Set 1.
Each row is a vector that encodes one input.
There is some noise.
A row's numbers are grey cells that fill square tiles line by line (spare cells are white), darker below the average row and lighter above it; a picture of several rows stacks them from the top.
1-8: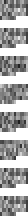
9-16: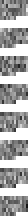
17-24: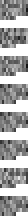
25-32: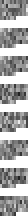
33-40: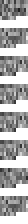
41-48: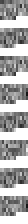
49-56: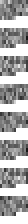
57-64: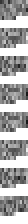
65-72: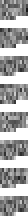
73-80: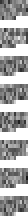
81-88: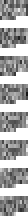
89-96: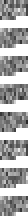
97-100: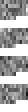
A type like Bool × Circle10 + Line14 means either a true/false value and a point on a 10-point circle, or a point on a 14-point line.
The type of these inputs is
Bool × Bool × Bool.
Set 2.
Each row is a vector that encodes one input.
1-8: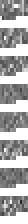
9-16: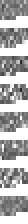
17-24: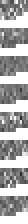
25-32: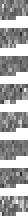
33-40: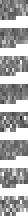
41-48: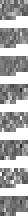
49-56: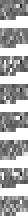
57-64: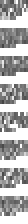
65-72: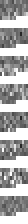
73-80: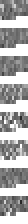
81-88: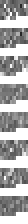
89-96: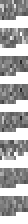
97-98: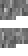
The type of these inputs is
Bool × Bool × Bool × Bool.
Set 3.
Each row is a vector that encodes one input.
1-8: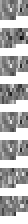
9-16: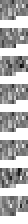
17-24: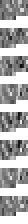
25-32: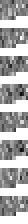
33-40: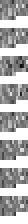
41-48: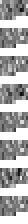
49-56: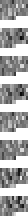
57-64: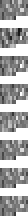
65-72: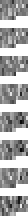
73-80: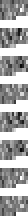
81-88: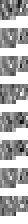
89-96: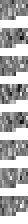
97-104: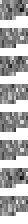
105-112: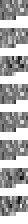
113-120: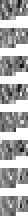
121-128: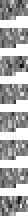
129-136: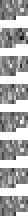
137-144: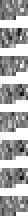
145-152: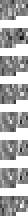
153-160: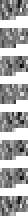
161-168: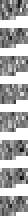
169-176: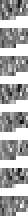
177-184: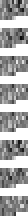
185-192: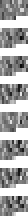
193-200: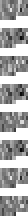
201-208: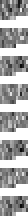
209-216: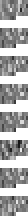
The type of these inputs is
Bool × Bool × Bool.
